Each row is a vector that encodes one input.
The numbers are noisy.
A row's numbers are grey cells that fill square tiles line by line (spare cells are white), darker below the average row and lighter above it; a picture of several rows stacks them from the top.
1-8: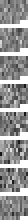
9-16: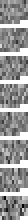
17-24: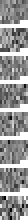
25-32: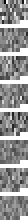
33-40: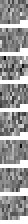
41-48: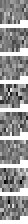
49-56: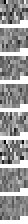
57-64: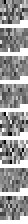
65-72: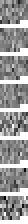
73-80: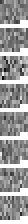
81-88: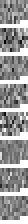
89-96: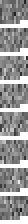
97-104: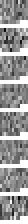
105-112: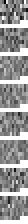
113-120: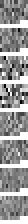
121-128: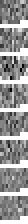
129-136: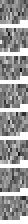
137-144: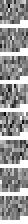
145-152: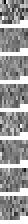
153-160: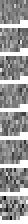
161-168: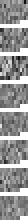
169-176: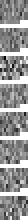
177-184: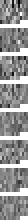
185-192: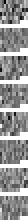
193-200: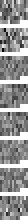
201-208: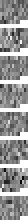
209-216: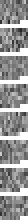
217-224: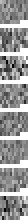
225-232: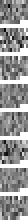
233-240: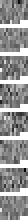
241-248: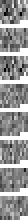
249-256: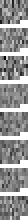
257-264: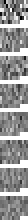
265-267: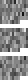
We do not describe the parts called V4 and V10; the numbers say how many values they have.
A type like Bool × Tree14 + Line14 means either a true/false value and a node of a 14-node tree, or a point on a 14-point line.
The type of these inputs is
(Bool × Bool × Bool × Bool + V10) × Label7 + Line7 × V4.
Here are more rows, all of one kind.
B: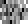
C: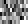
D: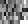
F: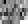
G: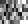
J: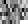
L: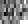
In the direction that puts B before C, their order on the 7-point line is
F, B, J, D, L, C, G.
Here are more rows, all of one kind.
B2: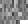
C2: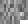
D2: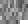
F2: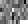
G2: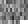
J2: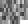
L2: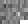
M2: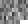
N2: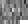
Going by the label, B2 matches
C2, D2 and M2.
